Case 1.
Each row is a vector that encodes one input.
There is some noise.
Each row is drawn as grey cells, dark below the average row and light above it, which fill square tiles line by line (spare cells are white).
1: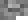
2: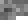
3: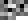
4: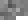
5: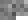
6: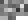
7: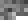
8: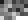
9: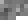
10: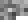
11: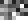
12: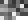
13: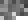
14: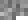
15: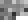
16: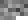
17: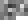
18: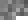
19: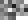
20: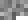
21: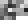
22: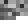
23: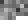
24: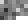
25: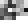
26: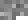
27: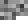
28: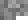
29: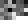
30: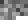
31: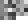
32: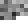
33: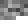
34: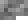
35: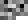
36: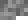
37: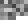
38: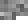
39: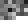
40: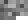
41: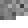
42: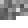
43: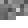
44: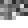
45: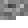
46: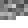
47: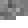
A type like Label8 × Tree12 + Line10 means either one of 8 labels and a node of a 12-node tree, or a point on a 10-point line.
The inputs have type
Line5 + Line7.
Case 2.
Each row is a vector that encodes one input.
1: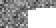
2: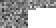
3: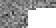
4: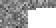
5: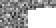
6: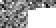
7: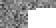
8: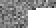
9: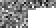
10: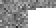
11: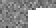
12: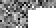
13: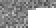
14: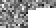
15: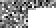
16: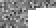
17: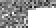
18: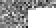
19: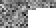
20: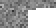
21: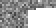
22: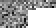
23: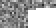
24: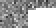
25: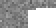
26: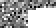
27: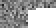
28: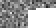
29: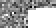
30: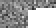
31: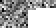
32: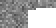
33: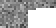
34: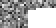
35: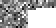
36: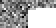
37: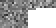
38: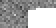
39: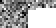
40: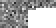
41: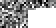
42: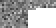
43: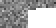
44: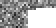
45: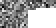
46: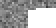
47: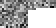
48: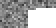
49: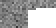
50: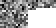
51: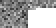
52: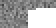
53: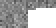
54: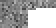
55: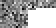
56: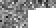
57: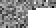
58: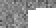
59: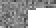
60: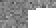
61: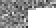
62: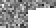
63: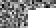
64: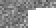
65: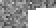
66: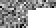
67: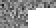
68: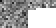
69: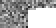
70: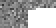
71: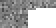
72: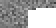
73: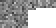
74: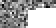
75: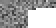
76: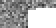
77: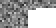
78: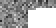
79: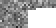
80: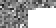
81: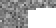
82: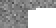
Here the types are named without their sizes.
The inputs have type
Line + Tree.
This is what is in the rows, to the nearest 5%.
About 45% of them hold a point on a line. The rest hold a node of a tree.
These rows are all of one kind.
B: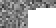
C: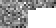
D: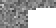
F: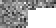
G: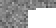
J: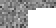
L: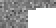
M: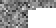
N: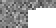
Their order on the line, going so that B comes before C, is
N, B, D, M, L, G, J, F, C.
